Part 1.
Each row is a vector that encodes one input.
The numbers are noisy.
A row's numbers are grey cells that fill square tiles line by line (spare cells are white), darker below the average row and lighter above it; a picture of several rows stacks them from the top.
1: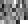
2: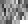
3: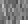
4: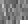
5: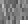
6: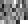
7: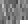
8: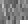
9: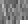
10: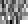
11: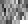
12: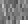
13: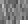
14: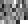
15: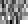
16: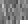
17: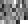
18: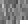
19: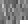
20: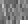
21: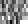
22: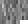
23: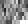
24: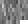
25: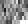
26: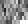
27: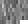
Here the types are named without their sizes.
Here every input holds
a label.
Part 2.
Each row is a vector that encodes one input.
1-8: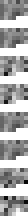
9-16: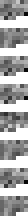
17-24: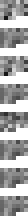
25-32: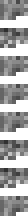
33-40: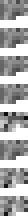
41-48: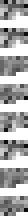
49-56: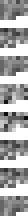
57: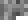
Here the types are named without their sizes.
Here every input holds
a point on a circle.
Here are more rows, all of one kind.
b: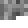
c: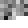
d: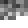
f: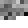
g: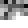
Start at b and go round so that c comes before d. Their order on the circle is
b, f, c, g, d.
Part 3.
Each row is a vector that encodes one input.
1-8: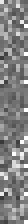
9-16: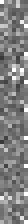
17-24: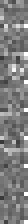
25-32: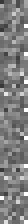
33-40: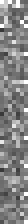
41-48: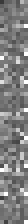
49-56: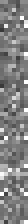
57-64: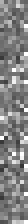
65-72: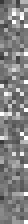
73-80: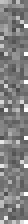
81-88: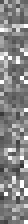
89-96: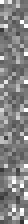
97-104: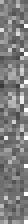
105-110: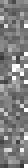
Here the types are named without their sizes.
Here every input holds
four true/false values.
